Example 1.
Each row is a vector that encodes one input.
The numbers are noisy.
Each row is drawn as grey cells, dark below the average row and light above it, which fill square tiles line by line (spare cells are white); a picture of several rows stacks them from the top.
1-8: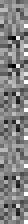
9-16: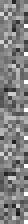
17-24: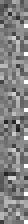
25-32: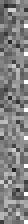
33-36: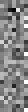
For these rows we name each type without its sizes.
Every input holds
a point on a line.
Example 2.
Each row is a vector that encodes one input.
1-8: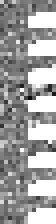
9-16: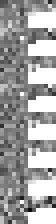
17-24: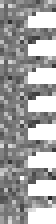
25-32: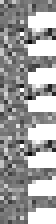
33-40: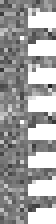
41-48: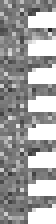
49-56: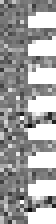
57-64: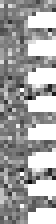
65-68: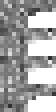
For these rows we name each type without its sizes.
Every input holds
either a fixed value, or three true/false values.
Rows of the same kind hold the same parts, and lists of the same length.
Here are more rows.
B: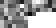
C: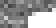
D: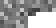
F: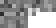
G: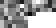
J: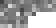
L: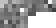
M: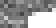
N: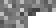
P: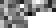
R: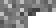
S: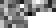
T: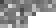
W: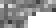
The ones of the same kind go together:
B, G, P, S
C, D, F, J, L, M, N, R, T, W

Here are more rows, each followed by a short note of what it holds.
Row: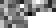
a fixed value
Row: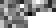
a fixed value
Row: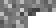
three true/false values
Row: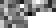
a fixed value
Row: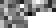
a fixed value
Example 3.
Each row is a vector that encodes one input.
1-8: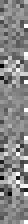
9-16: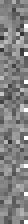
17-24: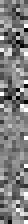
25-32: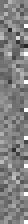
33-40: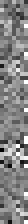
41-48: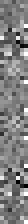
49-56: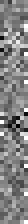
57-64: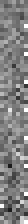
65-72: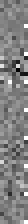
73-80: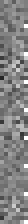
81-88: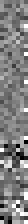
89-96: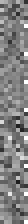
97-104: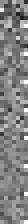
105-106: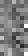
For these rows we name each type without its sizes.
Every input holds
a point on each of two lines.
